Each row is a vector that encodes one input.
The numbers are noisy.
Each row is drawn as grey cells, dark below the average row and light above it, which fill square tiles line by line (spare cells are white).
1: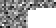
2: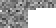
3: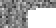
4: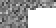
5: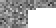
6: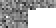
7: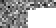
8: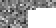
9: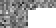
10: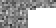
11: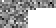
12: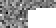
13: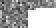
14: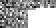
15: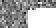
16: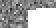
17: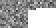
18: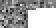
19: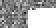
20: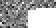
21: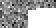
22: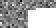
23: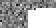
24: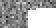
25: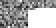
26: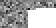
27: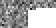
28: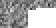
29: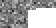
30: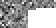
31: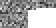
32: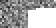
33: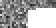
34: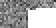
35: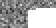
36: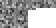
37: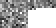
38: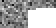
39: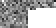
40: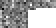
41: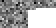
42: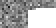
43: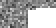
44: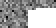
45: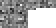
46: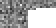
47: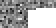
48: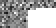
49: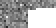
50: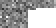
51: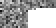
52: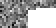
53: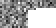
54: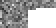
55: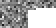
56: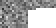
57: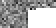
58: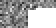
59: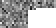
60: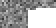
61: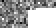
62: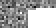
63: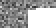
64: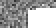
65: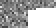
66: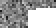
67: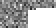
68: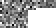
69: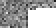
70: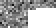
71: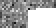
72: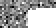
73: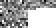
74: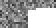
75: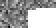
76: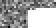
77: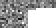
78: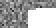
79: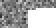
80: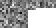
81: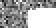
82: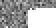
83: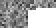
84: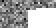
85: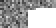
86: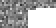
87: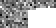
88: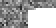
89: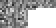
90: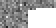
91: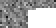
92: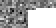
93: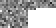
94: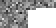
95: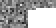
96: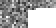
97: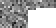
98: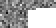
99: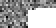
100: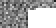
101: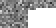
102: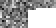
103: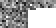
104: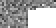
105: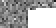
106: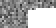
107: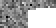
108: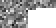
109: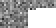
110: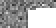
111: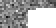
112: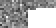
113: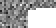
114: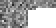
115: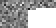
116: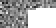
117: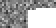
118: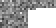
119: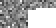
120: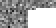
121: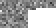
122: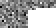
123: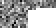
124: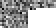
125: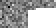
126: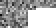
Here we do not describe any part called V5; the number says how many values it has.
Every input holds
a true/false value, together with either a point on a 4-point line, or a value of V5.
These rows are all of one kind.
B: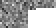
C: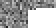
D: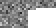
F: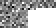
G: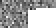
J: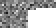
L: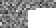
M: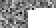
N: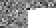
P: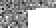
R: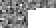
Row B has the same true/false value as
C, G and P.
